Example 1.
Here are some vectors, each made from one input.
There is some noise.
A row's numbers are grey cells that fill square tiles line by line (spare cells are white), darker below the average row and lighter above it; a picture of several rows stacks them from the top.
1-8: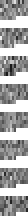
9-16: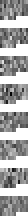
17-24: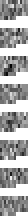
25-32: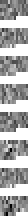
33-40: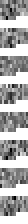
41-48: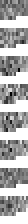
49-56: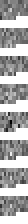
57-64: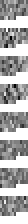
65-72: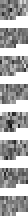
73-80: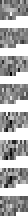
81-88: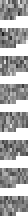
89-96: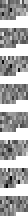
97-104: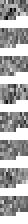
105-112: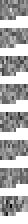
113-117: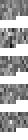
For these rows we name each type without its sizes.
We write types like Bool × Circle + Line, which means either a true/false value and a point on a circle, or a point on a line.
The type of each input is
(Bool × Bool × Bool + Circle) × Line.
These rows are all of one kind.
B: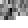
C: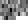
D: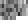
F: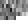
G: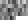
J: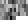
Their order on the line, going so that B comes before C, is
J, G, D, B, C, F.
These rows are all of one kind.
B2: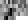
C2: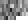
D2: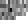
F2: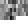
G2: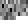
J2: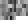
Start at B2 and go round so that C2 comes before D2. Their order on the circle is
B2, F2, J2, C2, D2, G2.
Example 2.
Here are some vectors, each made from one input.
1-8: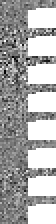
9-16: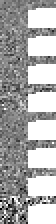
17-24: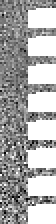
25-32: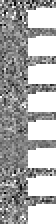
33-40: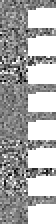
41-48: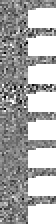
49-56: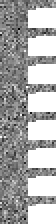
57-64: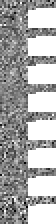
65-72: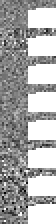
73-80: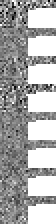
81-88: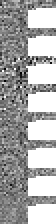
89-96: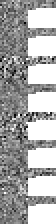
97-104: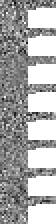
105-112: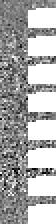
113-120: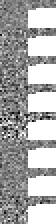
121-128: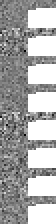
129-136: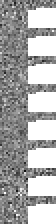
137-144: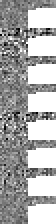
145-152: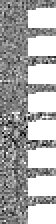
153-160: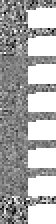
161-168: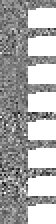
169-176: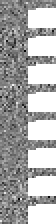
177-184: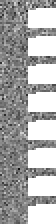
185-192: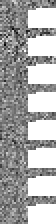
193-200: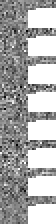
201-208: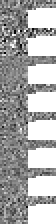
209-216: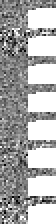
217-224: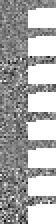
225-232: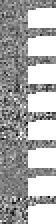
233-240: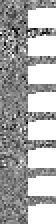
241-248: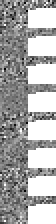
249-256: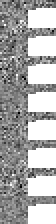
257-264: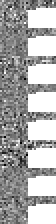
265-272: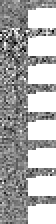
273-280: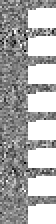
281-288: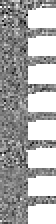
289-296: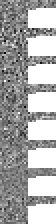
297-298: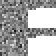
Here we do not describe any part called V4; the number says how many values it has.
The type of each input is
Circle13 + Line6 + V4.
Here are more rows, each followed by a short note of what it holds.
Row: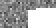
a value of V4
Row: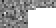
a point on a 13-point circle
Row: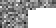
a point on a 6-point line
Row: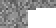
a point on a 13-point circle
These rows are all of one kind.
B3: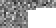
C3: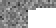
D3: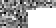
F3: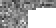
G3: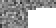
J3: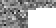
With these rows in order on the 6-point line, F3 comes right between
C3 and G3.
